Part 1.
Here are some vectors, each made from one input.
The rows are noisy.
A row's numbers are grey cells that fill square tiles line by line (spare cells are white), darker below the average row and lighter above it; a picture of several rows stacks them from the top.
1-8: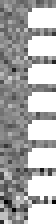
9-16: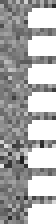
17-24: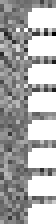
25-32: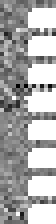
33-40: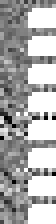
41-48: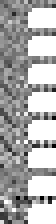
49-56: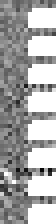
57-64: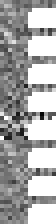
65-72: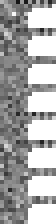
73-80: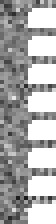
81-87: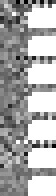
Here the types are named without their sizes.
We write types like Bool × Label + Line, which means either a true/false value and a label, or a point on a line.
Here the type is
List(Line).
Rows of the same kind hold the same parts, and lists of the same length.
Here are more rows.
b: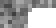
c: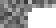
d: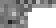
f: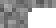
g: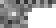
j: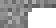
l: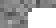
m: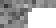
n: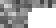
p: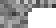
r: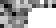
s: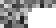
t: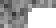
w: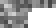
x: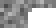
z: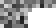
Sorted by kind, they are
b, c, d, g, m, r, t, x
f, j, l, n, p, w
s, z

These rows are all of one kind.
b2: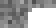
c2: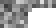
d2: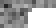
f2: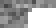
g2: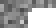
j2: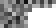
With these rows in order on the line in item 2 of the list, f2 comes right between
g2 and j2.
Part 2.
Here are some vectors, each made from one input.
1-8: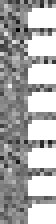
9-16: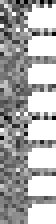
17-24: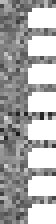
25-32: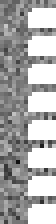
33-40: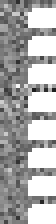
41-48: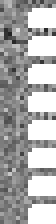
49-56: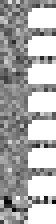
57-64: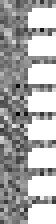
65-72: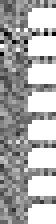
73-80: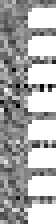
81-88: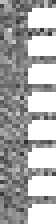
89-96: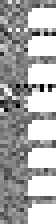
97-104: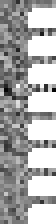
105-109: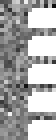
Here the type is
Line8 × Line8 + Line14.
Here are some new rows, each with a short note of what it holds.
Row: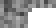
a point on a 14-point line
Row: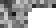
a point on a 14-point line
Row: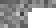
a point on a 14-point line
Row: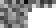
a point on a 14-point line
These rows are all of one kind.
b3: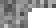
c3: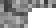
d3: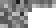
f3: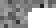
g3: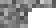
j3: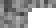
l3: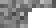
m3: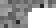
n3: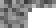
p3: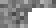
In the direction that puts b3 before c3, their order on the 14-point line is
g3, l3, p3, m3, f3, d3, b3, j3, c3, n3.
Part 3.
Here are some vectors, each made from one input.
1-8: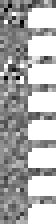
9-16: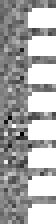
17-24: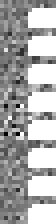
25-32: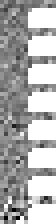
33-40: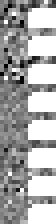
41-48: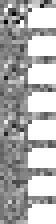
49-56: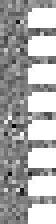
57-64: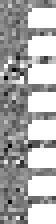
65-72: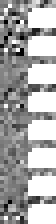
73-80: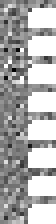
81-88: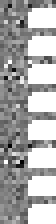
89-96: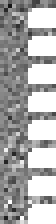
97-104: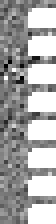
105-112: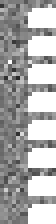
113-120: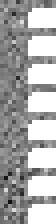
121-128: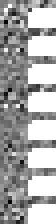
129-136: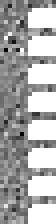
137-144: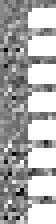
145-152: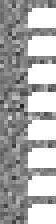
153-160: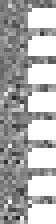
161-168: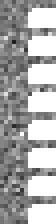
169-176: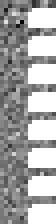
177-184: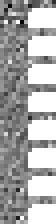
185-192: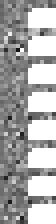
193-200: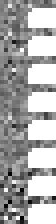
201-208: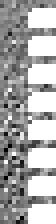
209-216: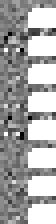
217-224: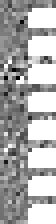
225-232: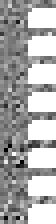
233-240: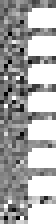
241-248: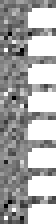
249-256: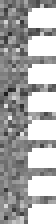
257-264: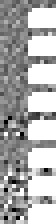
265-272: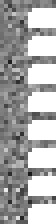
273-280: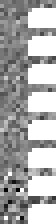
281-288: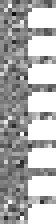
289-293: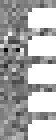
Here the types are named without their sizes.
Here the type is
(Bool × Bool × Bool × Bool + Unit) × Line.
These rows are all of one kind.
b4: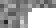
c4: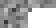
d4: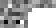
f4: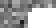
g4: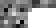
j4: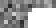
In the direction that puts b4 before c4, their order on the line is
g4, d4, b4, c4, j4, f4.
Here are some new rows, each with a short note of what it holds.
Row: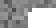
a point on a line and four true/false values
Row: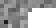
a point on a line and four true/false values
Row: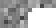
a point on a line and four true/false values
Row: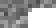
a point on a line
